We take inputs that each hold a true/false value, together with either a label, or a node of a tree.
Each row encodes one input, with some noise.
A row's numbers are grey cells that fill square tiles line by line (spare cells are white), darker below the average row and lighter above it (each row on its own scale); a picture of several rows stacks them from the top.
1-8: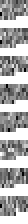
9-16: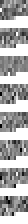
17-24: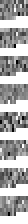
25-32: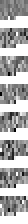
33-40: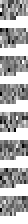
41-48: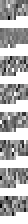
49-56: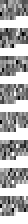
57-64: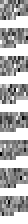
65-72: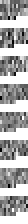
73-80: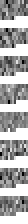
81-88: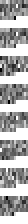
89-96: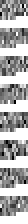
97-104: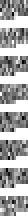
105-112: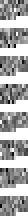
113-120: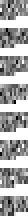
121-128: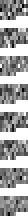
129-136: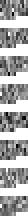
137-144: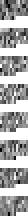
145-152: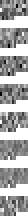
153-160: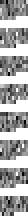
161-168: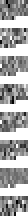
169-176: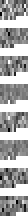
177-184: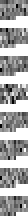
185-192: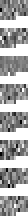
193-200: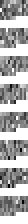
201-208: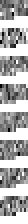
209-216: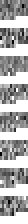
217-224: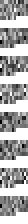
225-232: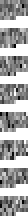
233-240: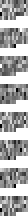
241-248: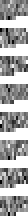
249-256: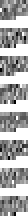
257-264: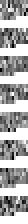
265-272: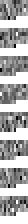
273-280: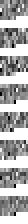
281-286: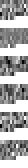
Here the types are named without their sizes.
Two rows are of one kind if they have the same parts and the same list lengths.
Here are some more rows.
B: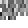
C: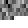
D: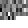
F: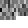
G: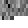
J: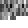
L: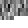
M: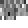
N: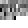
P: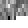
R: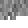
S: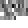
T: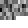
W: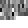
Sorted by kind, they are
B, C, D, F, G, J, L, N, S, T, W
M, P, R

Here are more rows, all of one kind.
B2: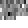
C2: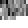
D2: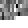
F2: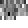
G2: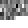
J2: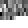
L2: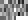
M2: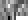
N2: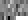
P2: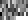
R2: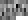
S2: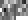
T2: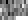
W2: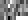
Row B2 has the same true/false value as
F2, L2, M2 and S2.
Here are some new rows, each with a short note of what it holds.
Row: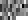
a node of a tree and a true/false value
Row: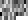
a label and a true/false value
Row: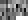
a label and a true/false value
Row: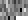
a node of a tree and a true/false value
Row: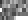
a label and a true/false value
